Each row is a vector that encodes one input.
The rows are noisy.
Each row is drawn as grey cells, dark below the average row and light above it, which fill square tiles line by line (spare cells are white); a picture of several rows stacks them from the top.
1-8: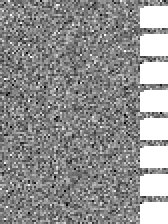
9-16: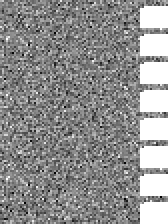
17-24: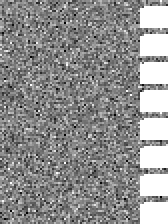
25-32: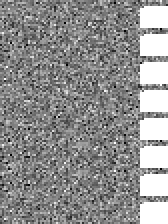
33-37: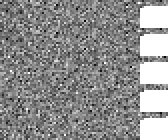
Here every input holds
a point on each of two 6-point circles.
